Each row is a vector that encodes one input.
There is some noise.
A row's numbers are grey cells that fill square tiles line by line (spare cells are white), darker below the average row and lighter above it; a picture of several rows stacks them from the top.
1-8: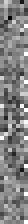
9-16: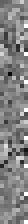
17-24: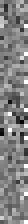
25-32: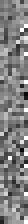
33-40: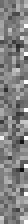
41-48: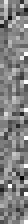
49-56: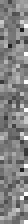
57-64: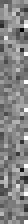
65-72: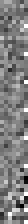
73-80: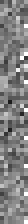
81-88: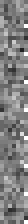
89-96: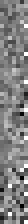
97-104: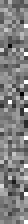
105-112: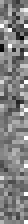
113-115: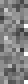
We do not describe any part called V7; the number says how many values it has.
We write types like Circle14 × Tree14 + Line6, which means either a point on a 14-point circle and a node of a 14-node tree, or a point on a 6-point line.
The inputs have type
(Bool × Bool × Bool × Bool × (Tree9 + Unit) + Unit) × V7.
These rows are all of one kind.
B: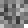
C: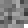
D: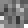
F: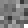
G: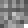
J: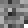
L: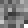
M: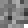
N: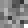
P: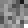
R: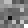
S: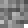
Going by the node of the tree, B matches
C, G, P and R.
